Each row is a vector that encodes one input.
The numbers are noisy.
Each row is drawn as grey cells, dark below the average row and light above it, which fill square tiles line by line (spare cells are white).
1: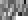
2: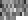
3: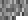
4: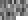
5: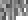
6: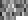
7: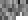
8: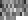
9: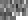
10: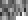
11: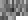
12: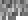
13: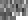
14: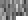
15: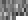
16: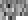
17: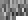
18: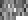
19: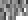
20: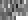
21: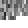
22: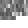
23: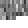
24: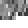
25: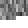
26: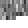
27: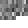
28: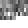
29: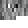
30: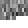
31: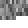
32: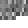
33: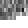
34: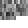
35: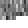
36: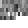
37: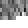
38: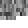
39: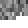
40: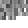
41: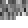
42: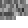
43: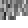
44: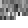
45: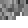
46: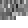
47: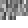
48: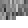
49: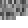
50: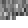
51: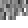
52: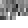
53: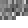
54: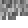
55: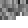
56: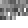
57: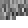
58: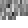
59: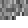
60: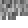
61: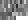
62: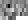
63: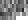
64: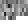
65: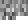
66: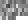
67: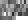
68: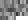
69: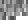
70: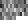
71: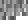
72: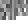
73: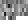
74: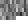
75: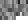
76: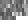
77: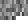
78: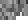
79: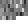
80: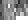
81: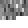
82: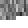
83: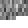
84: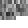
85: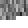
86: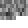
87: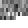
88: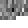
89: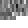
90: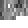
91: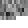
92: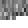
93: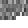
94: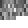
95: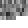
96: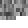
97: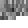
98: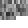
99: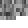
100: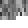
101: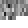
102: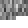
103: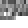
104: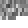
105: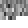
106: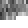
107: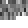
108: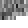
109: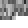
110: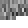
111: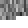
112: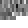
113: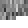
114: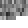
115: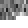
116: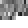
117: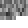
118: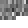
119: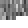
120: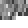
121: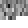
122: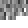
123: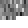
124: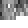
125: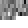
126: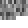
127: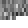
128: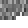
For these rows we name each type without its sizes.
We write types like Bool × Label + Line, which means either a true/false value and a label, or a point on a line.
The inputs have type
(Circle + Tree) × Label.
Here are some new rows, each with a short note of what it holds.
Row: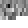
a label and a node of a tree
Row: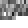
a label and a node of a tree
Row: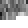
a point on a circle and a label
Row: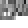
a label and a node of a tree
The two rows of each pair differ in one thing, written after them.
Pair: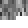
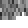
the node of the tree
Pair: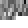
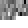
the node of the tree
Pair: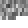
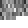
the label
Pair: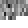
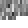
the node of the tree
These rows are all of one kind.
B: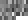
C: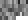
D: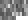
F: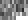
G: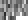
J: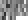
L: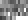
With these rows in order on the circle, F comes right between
C and D.
